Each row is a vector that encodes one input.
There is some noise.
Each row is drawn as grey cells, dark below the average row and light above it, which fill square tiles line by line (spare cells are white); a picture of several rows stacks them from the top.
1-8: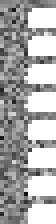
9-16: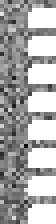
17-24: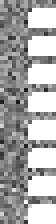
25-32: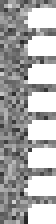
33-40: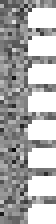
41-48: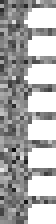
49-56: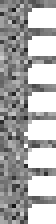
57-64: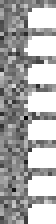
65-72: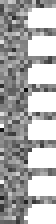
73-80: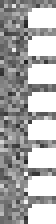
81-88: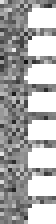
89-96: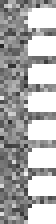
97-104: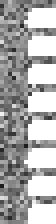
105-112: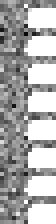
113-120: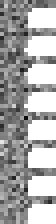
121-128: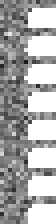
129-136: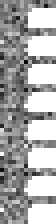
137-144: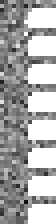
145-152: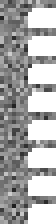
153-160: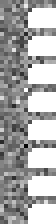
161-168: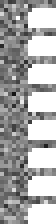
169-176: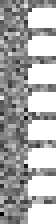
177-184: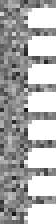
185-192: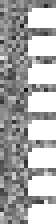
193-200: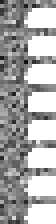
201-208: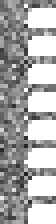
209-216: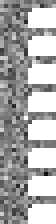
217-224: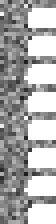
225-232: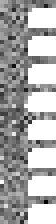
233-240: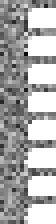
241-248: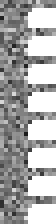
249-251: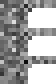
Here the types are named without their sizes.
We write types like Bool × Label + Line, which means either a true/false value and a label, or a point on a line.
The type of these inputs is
(Circle + Unit) × Label.
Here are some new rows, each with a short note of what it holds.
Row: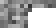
a point on a circle and a label
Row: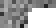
a point on a circle and a label
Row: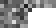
a label
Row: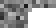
a label
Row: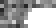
a label
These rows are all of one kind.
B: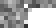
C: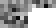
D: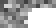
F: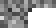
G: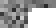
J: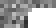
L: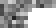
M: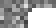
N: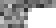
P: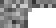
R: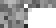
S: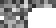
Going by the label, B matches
D, L, N and R.
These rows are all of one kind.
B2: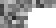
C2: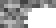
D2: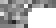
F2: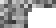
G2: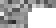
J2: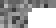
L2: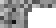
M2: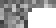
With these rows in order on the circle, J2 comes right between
B2 and G2.
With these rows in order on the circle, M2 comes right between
C2 and D2.
